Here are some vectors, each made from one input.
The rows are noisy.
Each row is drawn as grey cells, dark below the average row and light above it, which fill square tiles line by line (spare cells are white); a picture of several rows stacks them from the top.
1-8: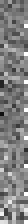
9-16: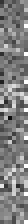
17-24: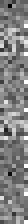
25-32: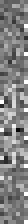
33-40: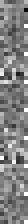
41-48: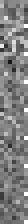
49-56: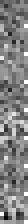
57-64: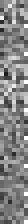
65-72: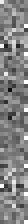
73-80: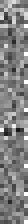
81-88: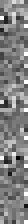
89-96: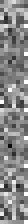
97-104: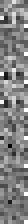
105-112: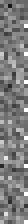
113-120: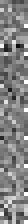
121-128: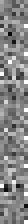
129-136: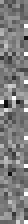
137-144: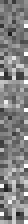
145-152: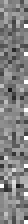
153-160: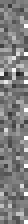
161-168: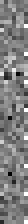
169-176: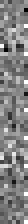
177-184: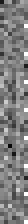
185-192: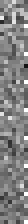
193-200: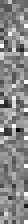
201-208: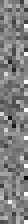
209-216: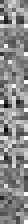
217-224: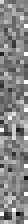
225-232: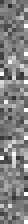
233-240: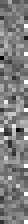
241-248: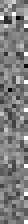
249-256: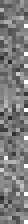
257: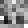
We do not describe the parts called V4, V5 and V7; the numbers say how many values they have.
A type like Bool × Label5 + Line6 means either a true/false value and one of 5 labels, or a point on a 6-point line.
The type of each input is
(Circle8 + Label10) × V5 × V7 + Line6 × V4.
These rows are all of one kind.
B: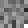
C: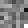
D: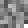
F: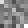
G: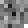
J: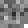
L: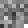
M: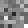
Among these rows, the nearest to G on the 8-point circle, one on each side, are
J and M.
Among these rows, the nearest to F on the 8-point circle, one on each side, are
B and D.
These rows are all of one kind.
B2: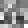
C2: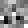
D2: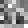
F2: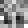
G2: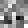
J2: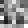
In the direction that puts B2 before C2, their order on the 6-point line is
B2, D2, J2, C2, F2, G2.
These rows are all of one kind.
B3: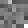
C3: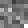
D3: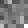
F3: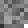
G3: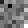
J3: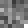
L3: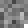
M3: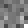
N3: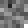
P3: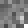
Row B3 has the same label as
D3, M3 and P3.
